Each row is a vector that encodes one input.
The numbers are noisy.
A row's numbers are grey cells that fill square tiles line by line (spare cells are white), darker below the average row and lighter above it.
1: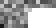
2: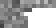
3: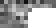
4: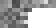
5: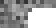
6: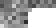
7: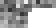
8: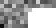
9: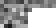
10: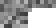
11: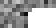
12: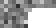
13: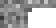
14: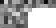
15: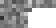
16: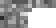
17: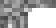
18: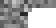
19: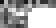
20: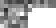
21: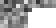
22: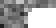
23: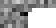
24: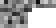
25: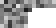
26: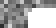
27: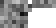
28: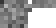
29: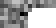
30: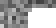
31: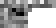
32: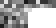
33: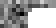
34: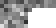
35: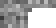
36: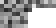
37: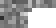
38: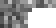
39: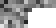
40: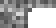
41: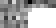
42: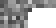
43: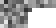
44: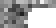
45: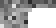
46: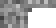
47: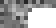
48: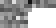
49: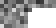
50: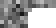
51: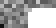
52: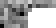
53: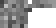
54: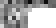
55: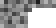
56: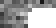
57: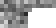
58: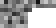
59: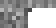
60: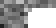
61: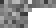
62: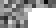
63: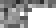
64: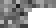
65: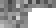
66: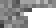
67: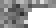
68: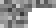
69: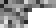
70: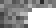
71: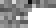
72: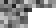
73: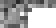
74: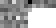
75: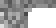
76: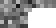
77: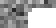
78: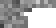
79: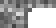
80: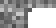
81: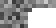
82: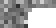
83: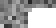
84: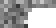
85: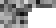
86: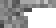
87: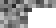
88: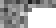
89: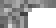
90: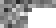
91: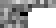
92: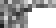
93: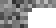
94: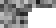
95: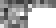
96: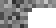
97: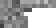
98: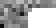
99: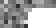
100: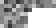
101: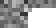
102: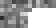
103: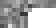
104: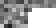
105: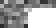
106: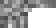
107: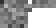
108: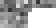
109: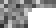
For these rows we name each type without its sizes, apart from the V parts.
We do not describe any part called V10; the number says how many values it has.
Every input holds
a true/false value, together with either a point on a line, or a value of V10.
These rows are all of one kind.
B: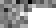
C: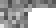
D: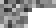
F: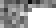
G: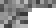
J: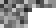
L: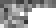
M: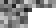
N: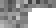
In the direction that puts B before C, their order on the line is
F, B, D, N, C, M, J, G, L.
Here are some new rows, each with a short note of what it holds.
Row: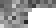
a point on a line and a true/false value
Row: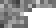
a true/false value and a value of V10
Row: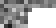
a point on a line and a true/false value
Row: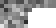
a point on a line and a true/false value
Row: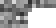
a point on a line and a true/false value
